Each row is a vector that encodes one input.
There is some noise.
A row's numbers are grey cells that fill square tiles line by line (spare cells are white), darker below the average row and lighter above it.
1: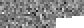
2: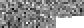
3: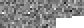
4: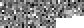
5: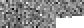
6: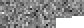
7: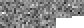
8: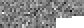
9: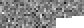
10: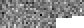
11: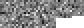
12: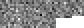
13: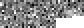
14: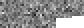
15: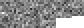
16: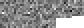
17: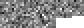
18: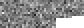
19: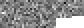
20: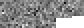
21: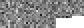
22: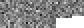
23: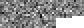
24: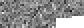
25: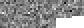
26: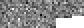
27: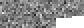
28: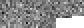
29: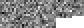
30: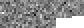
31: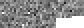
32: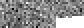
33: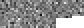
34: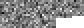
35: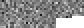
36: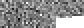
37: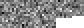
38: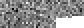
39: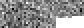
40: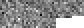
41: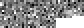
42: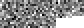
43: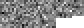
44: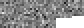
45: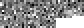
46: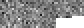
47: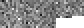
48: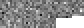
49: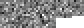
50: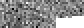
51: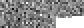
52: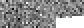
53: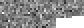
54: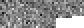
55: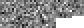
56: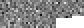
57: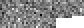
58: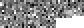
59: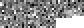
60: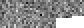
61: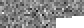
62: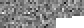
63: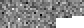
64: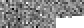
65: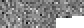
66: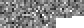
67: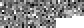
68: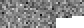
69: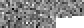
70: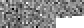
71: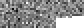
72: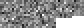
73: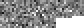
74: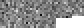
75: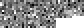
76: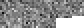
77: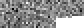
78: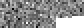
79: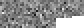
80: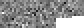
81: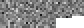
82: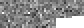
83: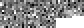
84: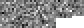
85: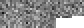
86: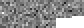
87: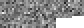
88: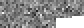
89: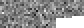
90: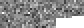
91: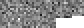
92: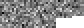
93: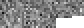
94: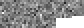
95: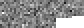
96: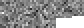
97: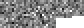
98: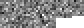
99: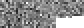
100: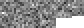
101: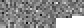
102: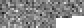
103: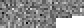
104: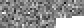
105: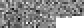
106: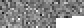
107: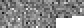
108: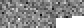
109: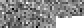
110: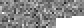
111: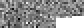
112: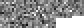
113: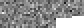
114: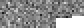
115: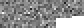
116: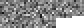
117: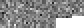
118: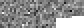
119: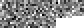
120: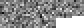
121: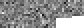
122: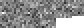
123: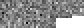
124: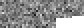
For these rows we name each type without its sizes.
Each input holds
a true/false value, together with a list of items, each a label and a point on a line.
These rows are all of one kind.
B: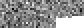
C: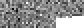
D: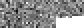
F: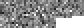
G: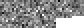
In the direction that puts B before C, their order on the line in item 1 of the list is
F, B, G, C, D.
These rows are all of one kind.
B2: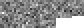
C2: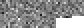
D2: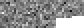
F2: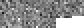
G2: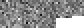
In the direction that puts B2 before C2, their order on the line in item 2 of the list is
B2, F2, C2, G2, D2.
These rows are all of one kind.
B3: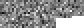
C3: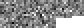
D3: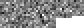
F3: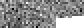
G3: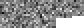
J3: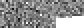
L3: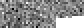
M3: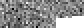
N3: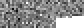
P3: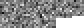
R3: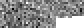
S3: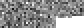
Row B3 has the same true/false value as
C3, D3, G3 and P3.
